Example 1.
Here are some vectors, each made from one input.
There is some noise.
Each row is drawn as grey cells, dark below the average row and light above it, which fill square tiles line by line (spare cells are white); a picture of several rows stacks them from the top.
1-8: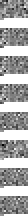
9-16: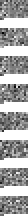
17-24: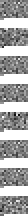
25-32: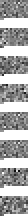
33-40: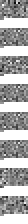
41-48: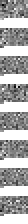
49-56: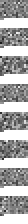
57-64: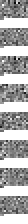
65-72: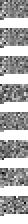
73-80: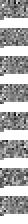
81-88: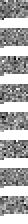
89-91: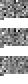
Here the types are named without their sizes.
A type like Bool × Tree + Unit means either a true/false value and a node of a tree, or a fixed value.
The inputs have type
Circle.
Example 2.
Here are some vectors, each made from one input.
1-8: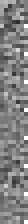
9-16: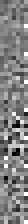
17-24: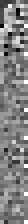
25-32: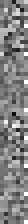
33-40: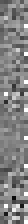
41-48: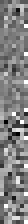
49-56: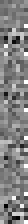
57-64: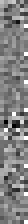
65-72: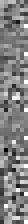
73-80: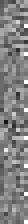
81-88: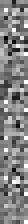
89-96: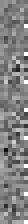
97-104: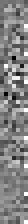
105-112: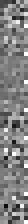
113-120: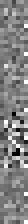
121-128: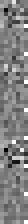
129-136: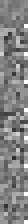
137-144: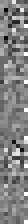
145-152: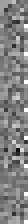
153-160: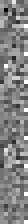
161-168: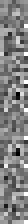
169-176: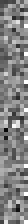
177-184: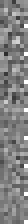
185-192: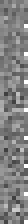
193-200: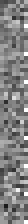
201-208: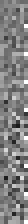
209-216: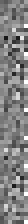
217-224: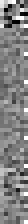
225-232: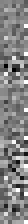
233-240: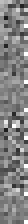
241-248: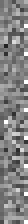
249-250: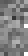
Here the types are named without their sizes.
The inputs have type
Line.
